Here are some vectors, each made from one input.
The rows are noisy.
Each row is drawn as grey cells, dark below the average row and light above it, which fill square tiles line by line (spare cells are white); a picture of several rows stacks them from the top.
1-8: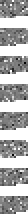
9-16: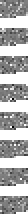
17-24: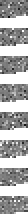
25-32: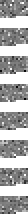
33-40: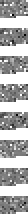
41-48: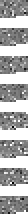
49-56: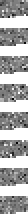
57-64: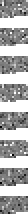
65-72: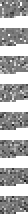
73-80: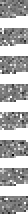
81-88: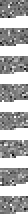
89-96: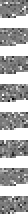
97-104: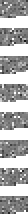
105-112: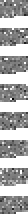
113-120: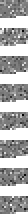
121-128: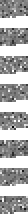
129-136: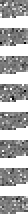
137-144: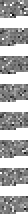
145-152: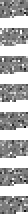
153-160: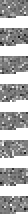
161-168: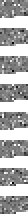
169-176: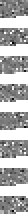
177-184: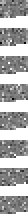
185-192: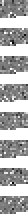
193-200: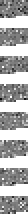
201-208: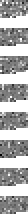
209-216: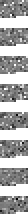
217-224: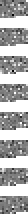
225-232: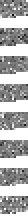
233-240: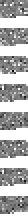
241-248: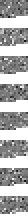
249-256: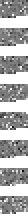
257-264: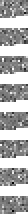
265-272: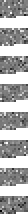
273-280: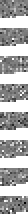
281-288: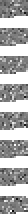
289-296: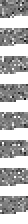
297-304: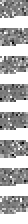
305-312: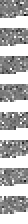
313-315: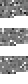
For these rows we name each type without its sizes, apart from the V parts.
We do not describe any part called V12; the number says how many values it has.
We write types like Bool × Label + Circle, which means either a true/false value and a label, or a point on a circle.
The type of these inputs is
(Bool × Bool × Bool + Label) × V12.
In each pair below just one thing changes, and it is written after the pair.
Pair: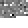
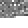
one of the three true/false values
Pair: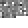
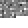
one of the three true/false values
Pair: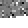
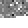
the value of V12
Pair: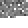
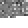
the value of V12
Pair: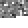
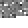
the value of V12
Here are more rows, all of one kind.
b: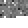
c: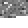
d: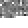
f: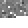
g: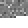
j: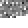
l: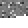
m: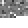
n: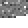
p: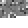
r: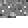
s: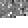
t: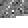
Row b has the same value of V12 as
d, f, g and r.
